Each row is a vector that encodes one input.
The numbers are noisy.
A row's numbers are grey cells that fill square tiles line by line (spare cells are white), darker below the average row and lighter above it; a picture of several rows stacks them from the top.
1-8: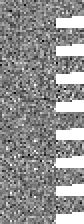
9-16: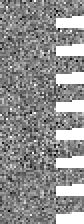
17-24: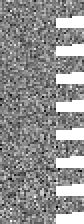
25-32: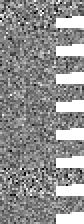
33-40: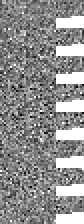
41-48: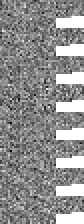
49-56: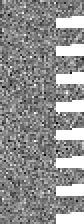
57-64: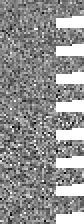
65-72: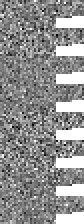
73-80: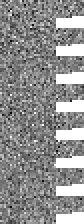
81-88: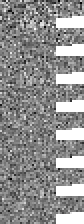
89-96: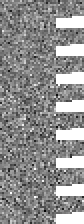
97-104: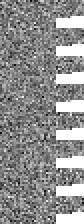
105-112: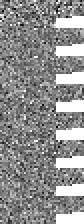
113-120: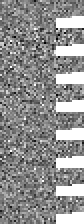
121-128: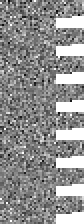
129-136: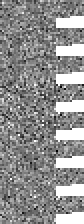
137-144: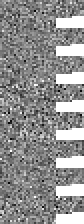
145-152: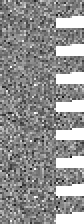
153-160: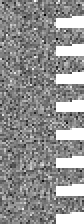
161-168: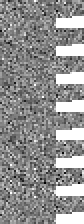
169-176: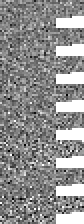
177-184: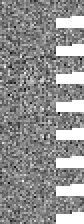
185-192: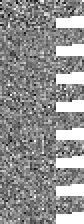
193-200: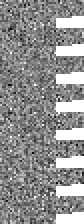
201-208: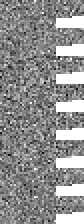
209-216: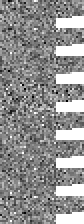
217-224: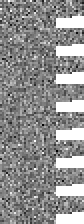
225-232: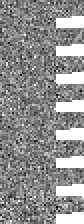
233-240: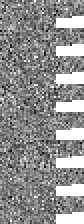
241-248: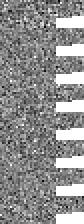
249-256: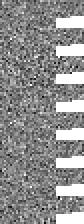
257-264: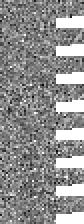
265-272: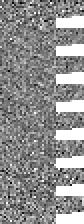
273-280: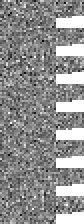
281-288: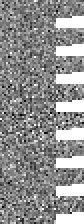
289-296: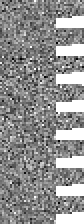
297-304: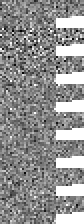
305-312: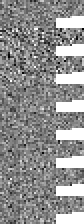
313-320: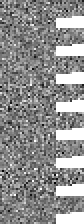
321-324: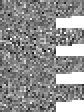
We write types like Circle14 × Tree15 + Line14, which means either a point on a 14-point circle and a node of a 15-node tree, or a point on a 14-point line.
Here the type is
Bool × Tree14 + Circle11 × Tree12 + Unit.
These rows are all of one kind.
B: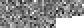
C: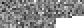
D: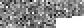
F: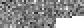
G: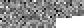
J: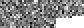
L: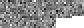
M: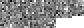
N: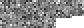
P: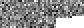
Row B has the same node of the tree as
G and P.
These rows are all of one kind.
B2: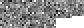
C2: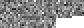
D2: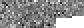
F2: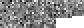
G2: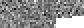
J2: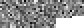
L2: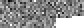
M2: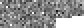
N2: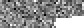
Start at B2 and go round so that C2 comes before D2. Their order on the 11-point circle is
B2, G2, C2, J2, M2, N2, F2, L2, D2.
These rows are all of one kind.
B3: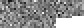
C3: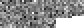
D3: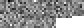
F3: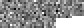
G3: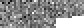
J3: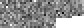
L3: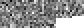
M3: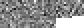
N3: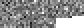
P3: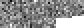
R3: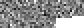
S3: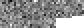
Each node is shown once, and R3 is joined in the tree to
F3, J3, L3 and P3.
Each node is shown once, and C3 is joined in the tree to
B3, D3, P3 and S3.
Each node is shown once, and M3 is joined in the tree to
D3.
